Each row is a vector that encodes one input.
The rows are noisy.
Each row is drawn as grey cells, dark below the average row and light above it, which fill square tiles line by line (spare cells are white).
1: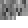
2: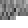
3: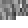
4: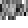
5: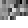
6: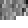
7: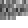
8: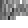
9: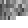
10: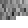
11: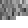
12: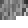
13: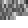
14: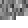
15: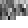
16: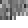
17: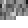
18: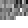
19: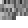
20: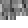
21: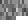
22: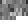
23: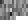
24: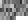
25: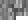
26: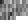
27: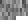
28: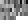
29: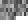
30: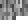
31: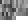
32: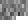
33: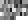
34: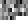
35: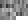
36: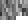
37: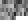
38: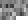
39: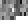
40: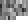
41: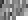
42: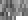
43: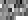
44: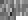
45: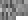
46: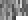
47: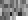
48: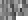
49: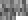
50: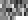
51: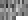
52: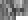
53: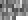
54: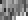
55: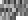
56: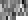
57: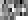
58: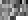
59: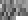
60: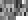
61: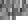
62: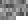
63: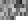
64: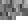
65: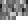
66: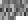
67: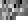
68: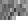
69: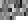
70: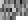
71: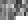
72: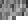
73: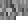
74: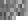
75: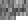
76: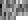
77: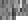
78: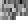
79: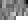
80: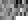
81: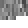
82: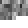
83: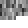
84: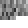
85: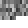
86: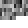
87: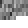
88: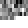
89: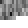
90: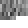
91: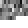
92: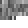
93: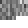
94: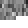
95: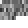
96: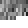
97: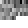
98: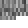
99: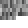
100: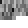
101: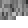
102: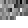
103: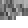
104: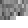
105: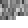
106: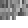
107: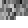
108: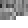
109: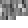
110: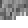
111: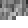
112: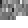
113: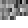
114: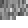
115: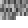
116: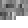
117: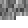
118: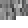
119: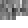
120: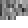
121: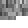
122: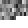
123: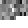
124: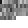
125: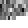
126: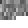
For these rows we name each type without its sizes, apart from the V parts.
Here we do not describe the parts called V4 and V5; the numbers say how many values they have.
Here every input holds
a point on a line and a value of V5, together with either four true/false values, or a value of V4.
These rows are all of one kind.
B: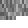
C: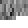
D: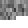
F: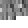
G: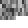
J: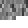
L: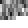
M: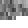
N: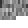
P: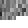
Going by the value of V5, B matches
D, M and P.
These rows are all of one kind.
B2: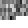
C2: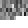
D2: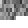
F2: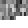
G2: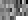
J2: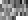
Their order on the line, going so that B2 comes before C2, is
J2, F2, D2, G2, B2, C2.
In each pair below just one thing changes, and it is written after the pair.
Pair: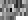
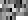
the place on the line
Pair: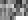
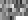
the value of V4
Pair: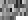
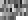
the value of V4
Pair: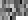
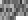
the value of V4
